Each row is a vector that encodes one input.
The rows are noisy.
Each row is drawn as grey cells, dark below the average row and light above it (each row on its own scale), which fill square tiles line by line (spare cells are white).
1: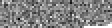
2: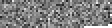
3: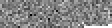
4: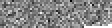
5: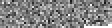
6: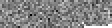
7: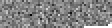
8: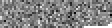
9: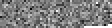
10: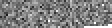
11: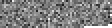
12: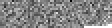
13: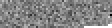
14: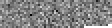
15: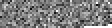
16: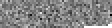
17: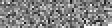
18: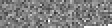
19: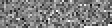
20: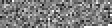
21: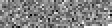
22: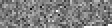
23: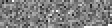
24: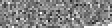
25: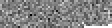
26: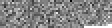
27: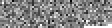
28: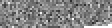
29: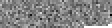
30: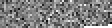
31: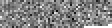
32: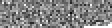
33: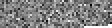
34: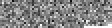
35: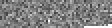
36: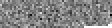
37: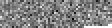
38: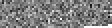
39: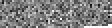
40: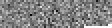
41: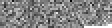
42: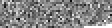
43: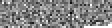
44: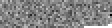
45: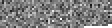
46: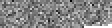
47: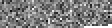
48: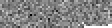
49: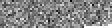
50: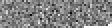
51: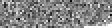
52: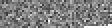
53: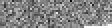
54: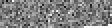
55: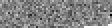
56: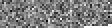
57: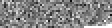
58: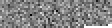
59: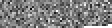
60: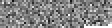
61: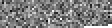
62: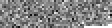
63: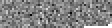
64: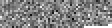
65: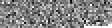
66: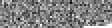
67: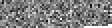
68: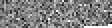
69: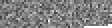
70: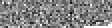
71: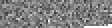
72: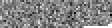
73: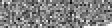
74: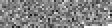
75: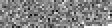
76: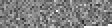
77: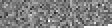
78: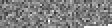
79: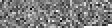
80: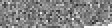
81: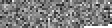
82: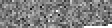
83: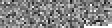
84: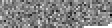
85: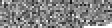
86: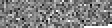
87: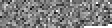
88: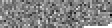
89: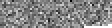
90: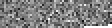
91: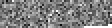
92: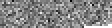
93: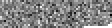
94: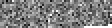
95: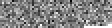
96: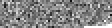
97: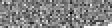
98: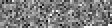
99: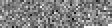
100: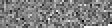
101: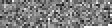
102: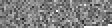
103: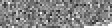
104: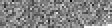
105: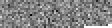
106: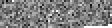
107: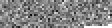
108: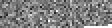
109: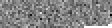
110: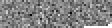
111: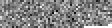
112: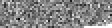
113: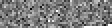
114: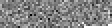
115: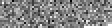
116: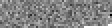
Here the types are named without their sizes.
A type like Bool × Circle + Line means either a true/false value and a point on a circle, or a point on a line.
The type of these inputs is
Bool × Bool × Bool × Bool + Label × (Label + Line).
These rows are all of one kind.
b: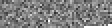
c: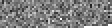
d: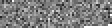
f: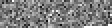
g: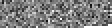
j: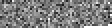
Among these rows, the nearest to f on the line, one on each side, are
b and d.
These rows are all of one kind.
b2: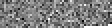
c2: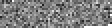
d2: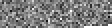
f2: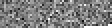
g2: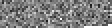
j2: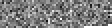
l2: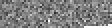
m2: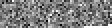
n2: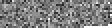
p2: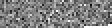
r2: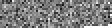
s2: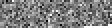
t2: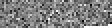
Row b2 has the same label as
f2, p2 and t2.
